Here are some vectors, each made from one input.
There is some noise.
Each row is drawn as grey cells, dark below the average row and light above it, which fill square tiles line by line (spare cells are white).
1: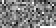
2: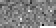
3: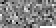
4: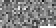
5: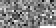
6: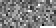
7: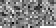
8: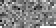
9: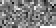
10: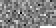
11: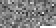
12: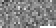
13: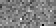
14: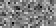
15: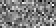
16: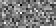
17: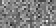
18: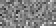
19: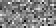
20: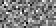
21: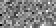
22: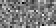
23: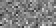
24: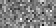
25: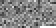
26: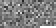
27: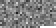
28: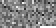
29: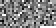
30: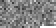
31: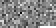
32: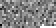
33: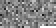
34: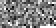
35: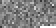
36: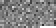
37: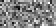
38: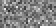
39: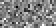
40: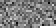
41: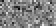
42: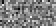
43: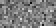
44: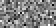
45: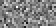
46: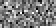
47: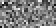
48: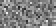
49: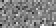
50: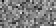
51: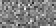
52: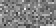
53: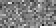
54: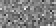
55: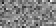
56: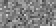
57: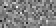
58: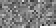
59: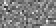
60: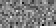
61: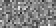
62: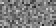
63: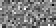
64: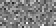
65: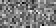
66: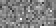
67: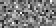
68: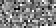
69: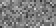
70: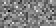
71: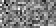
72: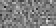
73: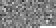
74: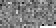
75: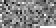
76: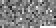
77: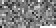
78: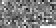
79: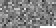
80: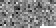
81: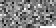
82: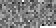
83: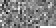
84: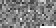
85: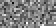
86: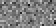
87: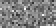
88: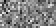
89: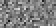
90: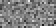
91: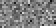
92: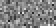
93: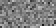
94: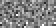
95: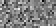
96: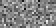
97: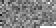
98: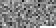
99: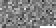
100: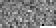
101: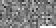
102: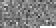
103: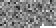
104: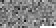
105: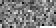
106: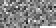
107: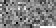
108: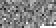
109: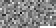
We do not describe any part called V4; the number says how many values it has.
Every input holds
a value of V4, together with either one of 6 labels, or a point on a 6-point line.
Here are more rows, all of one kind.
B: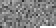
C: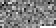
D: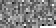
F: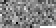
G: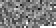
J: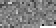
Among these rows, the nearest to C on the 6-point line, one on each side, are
B and J.
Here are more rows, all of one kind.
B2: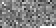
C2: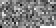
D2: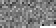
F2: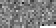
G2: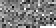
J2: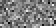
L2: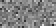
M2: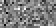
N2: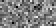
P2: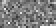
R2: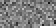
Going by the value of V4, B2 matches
C2 and P2.
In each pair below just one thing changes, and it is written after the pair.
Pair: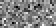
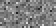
the place on the 6-point line
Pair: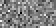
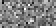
the place on the 6-point line
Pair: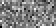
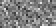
the place on the 6-point line
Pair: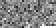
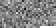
the value of V4
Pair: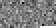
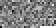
the place on the 6-point line
